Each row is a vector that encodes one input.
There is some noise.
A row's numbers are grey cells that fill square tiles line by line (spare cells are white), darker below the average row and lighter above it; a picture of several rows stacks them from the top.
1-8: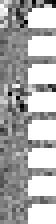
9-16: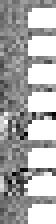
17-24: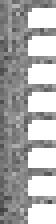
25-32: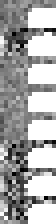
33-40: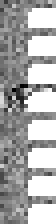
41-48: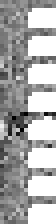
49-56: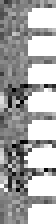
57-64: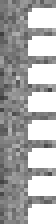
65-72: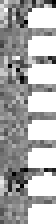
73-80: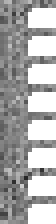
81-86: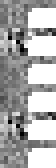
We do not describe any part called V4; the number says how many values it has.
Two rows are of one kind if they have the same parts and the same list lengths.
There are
3 kinds of row.
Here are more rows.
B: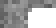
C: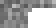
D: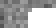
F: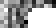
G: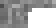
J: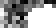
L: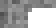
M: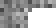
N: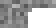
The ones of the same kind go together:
B, C, D, G, L, N
F, J
M

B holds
three true/false values and a value of V4.
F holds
a point on a 5-point line.
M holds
a value of V4.
